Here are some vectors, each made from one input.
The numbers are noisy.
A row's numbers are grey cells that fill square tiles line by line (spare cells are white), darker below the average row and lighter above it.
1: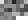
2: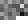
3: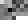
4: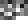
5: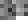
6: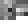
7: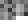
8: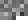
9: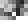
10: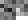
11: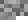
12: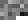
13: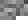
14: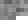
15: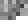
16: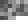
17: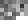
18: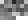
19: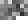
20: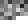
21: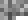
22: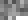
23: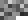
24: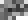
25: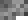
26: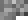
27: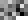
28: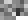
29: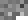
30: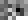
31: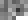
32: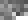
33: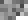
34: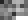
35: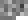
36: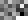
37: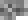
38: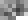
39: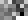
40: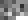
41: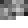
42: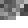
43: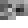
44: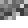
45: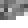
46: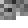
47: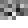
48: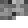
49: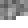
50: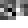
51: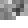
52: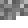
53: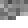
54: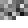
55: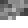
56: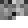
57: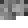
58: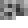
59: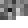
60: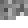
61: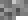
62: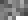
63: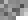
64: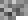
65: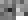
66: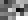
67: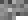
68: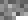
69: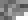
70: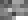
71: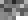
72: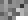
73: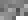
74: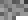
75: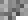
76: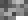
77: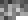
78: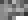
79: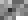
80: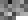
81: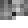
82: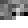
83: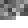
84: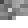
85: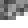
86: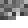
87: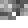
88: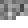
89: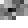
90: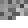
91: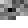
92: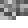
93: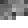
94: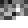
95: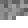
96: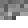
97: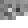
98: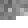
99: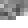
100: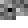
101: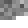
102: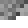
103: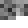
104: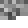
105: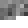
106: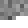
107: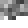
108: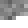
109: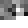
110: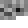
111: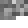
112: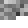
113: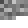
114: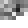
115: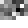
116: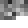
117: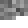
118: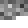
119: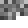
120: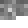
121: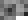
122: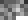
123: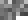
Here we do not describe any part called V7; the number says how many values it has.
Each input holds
a point on a 6-point line, together with either a point on a 5-point circle, or a value of V7.
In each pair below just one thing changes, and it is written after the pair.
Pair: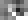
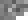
the value of V7
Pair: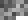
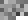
the value of V7
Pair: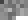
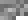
the value of V7
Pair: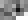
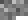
the place on the 6-point line
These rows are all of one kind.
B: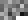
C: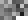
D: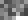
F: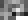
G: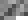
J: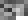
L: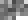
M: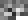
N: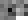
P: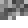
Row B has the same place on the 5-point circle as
C, F and M.
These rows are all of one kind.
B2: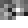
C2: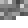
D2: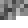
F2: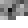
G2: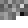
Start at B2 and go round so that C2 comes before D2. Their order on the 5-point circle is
B2, G2, C2, D2, F2.
